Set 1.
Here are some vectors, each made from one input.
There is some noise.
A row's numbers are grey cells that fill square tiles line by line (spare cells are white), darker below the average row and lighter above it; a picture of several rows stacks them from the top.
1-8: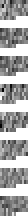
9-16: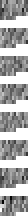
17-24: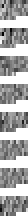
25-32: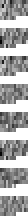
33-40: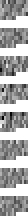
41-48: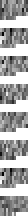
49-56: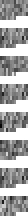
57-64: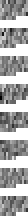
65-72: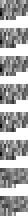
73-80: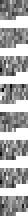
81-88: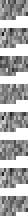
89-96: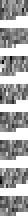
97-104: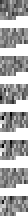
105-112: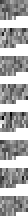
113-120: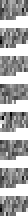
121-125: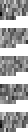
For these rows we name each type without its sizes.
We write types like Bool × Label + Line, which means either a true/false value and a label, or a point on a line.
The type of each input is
Line.
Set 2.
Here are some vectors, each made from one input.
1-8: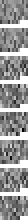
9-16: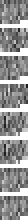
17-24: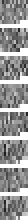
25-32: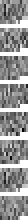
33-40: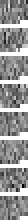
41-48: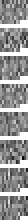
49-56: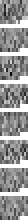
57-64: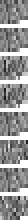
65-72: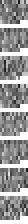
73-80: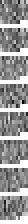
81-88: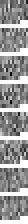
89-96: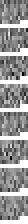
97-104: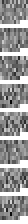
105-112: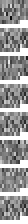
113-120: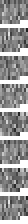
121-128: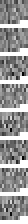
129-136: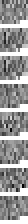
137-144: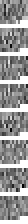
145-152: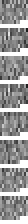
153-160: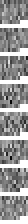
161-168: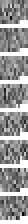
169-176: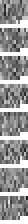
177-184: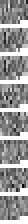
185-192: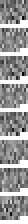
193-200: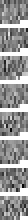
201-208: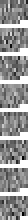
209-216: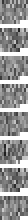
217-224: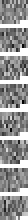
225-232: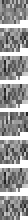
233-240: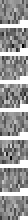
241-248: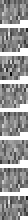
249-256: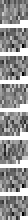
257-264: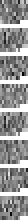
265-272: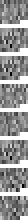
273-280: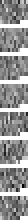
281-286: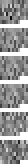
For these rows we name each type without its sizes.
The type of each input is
Tree.
